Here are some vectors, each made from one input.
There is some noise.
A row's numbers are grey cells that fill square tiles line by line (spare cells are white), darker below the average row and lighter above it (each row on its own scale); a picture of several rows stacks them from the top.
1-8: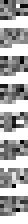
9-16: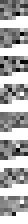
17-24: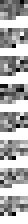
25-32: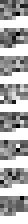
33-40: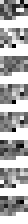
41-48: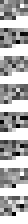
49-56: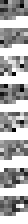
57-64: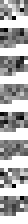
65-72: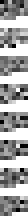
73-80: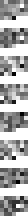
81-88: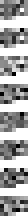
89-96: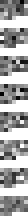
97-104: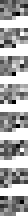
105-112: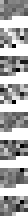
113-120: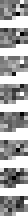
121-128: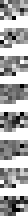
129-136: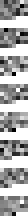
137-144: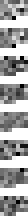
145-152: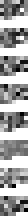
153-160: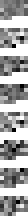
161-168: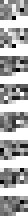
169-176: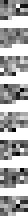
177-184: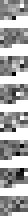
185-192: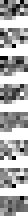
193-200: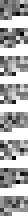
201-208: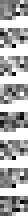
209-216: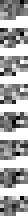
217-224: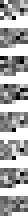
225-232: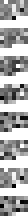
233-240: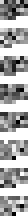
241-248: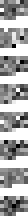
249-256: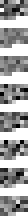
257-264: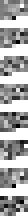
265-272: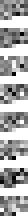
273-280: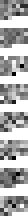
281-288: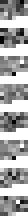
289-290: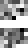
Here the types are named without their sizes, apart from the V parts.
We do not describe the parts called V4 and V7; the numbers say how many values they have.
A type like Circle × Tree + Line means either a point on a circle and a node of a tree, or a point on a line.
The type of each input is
(Bool × Bool × Bool + V4) × V7 + Label.
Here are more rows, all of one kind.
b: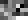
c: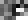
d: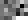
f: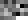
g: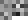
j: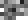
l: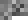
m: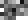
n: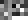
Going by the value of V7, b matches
c, f and n.
